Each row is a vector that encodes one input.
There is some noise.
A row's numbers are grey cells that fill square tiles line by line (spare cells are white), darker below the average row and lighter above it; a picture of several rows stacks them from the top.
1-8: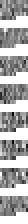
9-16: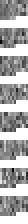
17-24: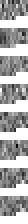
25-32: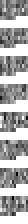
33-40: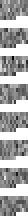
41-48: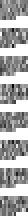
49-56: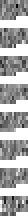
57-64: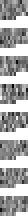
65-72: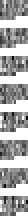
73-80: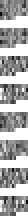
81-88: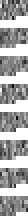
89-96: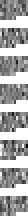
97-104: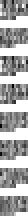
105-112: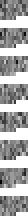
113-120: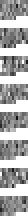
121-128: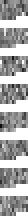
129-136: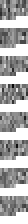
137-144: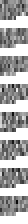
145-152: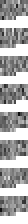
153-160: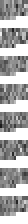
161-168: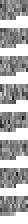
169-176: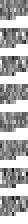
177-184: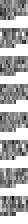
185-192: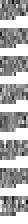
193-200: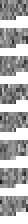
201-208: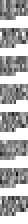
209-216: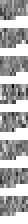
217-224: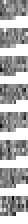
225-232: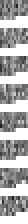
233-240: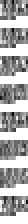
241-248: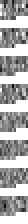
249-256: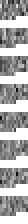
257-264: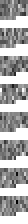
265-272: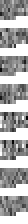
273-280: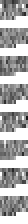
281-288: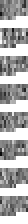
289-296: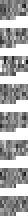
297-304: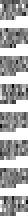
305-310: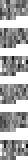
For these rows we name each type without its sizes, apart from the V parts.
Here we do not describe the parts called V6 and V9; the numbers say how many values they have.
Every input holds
a true/false value, together with either a point on a line, or a value of V6 and a value of V9.
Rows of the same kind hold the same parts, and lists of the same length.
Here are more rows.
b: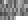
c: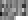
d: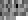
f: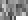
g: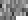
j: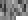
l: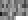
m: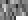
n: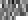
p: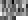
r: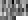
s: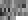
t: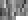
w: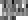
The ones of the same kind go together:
b, c, d, f, g, j, l, m, s, t
n, p, r, w

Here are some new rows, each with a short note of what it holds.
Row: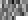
a point on a line and a true/false value
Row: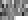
a true/false value, a value of V6 and a value of V9
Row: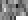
a true/false value, a value of V6 and a value of V9
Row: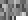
a true/false value, a value of V6 and a value of V9
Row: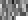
a point on a line and a true/false value
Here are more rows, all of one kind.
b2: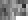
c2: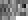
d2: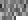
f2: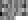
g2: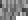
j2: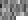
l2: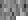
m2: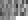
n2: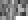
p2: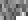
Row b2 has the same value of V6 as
c2, d2 and n2.
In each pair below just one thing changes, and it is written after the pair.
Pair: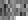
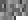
the true/false value
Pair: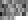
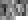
the value of V6
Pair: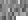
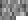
the value of V9
